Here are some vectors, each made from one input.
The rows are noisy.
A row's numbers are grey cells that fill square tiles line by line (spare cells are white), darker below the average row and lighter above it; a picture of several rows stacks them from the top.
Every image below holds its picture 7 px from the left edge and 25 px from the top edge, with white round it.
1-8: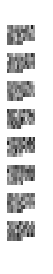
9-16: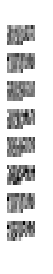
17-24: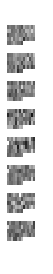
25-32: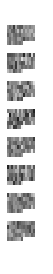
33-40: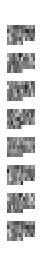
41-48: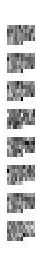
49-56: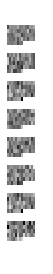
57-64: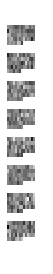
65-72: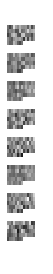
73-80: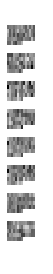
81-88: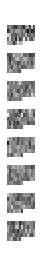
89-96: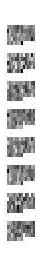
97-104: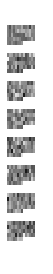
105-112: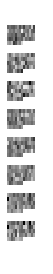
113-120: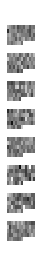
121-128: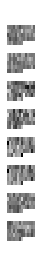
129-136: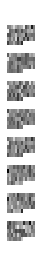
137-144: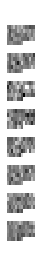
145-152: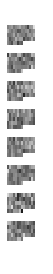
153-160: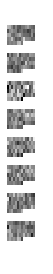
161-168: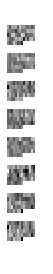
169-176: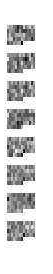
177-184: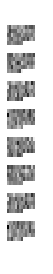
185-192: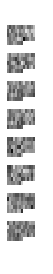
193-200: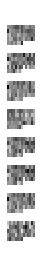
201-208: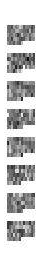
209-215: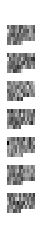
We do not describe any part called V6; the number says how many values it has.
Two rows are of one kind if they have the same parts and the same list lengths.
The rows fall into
5 kinds.
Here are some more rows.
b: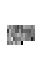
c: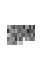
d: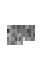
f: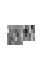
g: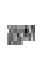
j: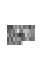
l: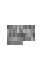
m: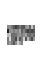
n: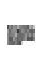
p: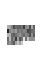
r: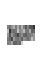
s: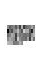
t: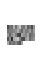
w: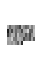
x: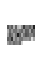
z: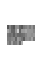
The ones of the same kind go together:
b, m
c, d, p
f, g, l, r, x, z
j, n, t
s, w

